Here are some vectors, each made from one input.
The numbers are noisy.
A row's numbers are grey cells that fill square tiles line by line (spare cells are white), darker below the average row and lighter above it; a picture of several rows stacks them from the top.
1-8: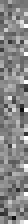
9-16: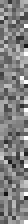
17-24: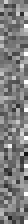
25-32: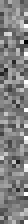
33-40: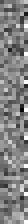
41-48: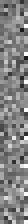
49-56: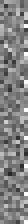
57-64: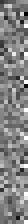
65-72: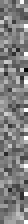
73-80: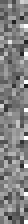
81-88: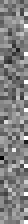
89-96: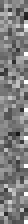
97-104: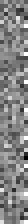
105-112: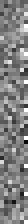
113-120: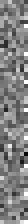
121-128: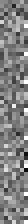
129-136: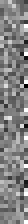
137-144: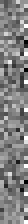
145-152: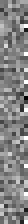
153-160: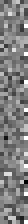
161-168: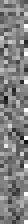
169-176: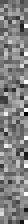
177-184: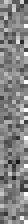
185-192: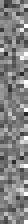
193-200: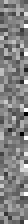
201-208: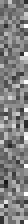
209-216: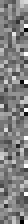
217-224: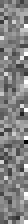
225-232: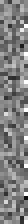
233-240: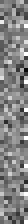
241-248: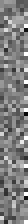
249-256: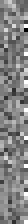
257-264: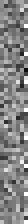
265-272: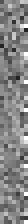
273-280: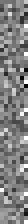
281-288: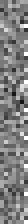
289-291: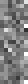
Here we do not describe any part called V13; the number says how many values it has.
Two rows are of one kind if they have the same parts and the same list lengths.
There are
2 kinds of row.
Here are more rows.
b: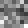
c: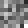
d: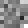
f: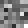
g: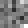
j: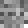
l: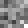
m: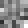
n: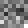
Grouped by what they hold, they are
b, d, g, j, l, m, n
c, f

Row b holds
a point on an 8-point circle and a value of V13.
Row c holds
a point on an 8-point circle and a point on an 11-point line.
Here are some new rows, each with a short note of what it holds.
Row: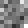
a point on an 8-point circle and a value of V13
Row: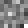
a point on an 8-point circle and a point on an 11-point line
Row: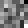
a point on an 8-point circle and a point on an 11-point line
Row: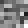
a point on an 8-point circle and a point on an 11-point line
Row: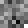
a point on an 8-point circle and a point on an 11-point line
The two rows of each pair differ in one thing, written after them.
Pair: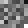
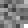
the place on the 8-point circle
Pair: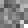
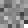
the value of V13
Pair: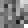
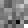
the place on the 8-point circle
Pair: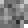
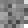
the value of V13
